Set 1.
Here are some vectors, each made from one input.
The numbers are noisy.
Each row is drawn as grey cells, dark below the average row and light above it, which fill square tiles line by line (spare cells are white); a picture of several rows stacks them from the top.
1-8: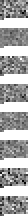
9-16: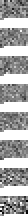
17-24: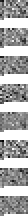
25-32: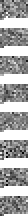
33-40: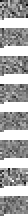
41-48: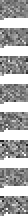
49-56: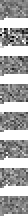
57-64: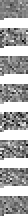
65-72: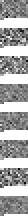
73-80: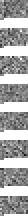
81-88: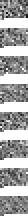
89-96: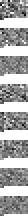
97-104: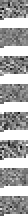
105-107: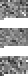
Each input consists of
a point on a 6-point circle and a true/false value.
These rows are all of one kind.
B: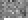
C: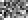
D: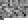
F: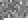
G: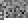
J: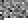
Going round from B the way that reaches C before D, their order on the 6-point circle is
B, F, C, J, D, G.
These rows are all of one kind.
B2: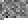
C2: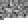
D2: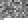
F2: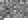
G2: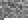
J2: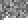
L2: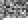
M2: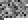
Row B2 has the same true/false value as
G2 and M2.
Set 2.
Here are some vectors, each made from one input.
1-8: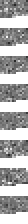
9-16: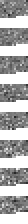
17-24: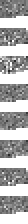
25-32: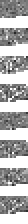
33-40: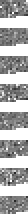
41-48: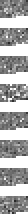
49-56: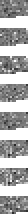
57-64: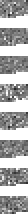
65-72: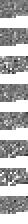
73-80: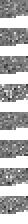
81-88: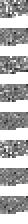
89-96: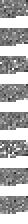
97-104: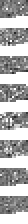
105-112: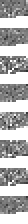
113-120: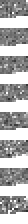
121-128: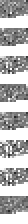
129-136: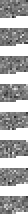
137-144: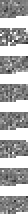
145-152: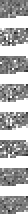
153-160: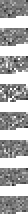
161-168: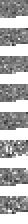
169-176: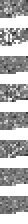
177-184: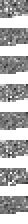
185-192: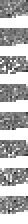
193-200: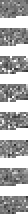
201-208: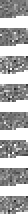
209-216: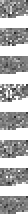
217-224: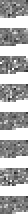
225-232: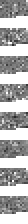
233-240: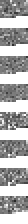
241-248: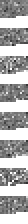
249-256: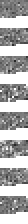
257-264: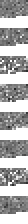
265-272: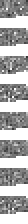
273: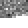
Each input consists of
either a point on a 10-point circle and a true/false value, or a fixed value.
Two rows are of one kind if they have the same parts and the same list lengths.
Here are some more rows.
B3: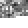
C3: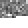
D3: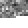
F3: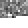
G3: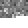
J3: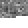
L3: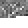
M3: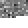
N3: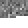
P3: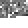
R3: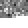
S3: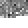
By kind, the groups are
B3, D3
C3, F3, G3, J3, L3, M3, N3, P3, R3, S3

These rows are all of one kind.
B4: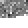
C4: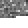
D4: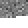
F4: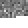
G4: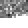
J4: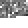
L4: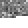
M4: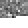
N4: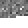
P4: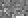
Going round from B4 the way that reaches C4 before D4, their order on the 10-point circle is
B4, C4, N4, M4, D4, P4, F4, L4, G4, J4.
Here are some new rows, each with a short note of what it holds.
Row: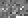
a point on a 10-point circle and a true/false value
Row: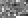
a fixed value
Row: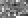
a fixed value
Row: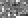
a fixed value
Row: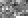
a fixed value
